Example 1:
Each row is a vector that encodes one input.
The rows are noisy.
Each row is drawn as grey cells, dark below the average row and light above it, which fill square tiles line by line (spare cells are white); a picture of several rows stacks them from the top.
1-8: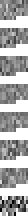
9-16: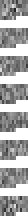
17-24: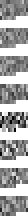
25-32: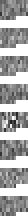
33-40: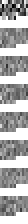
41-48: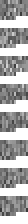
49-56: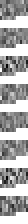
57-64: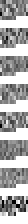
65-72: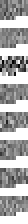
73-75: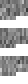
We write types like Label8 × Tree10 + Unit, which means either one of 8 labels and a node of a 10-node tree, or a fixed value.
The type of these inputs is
List2(Line7).
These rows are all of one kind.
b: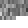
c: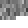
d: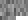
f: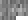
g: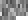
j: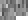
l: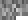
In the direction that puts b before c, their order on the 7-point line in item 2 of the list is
b, j, g, d, l, f, c.
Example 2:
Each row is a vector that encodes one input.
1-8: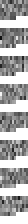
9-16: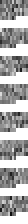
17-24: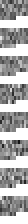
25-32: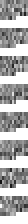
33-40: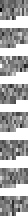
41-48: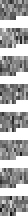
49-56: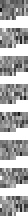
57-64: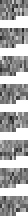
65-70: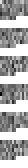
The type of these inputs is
(Circle6 + Unit) × Line6.
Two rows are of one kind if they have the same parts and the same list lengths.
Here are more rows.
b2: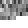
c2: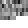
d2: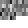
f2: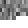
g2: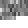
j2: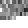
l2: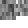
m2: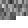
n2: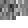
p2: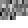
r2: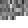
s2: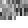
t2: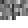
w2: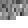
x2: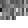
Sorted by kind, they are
b2, c2, f2, g2, j2, l2, n2, r2, t2, w2, x2
d2, m2, p2, s2

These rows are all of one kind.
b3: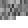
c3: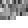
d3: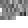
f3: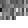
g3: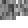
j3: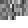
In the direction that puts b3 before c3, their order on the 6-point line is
j3, f3, g3, b3, d3, c3.
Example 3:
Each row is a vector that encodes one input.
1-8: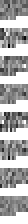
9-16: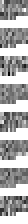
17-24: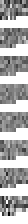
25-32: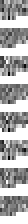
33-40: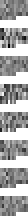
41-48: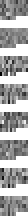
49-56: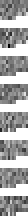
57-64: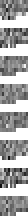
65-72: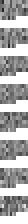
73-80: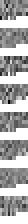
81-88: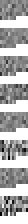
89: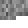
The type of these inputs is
Line8 + Line9.
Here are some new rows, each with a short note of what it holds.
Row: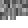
a point on an 8-point line
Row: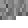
a point on a 9-point line
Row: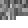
a point on an 8-point line
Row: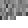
a point on a 9-point line
